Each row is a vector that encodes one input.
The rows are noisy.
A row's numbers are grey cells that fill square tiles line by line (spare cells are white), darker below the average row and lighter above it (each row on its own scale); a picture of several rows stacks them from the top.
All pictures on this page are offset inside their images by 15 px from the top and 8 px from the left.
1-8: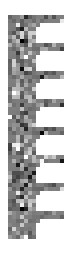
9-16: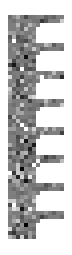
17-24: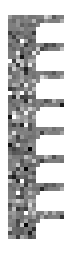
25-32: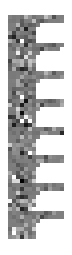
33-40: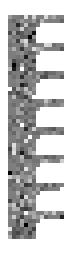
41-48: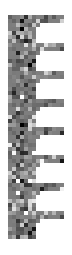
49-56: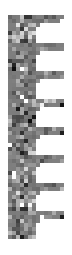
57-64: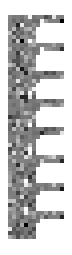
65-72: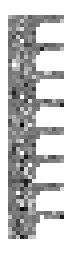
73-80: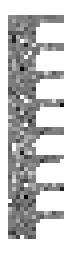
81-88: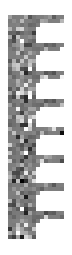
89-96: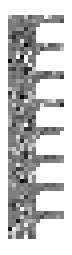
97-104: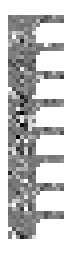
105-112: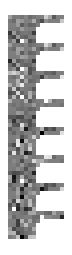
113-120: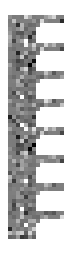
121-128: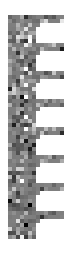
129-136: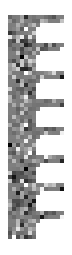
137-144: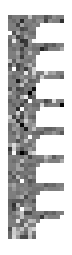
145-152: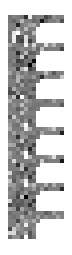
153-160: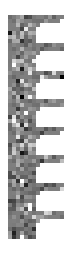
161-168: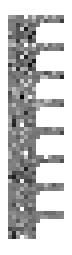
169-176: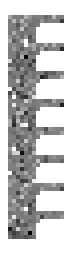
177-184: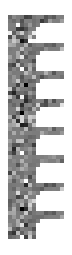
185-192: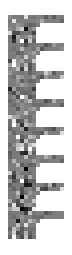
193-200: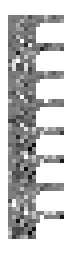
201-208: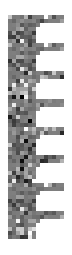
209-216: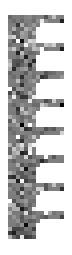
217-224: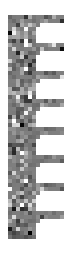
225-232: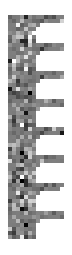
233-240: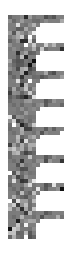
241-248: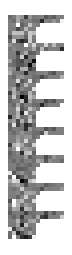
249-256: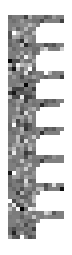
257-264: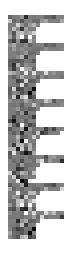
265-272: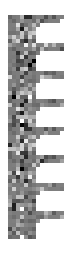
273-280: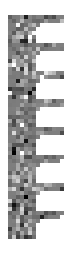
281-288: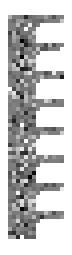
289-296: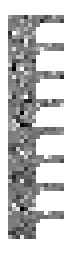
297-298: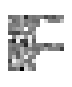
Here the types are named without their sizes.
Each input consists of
a list of points on a circle.
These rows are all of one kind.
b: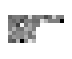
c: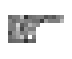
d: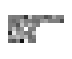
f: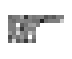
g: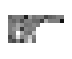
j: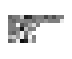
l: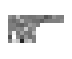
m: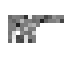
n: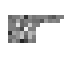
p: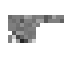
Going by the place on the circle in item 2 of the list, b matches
d and n.
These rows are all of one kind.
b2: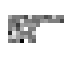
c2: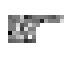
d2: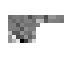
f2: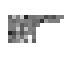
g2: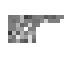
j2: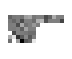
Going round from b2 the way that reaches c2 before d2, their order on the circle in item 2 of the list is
b2, g2, c2, f2, j2, d2.
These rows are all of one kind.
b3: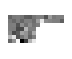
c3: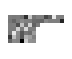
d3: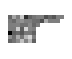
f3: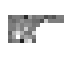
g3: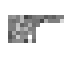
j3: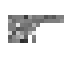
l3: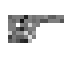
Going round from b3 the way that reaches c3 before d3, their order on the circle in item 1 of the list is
b3, c3, f3, d3, g3, j3, l3.
